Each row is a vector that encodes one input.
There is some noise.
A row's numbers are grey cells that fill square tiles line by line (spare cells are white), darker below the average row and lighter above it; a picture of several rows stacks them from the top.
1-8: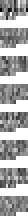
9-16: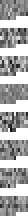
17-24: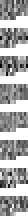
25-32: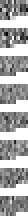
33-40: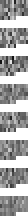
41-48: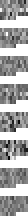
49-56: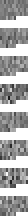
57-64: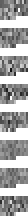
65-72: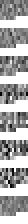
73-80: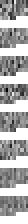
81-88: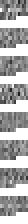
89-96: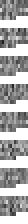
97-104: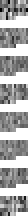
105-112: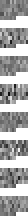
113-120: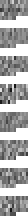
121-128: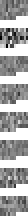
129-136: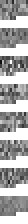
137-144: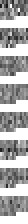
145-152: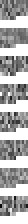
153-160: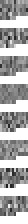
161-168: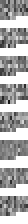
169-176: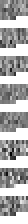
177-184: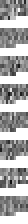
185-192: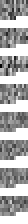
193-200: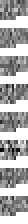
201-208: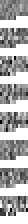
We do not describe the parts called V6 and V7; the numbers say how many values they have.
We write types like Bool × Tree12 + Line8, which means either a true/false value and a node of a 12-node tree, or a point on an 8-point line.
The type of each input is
Label8 × (List2(V7) + Tree8) + Line4 × V6.
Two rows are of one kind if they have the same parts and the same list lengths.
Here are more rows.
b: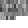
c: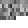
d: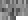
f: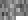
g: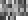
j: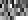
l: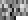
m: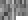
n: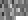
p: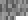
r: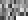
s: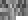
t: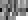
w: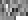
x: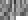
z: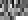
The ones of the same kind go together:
b, t, x
c, n, r, z
d, f, w
g, m, s
j, l, p

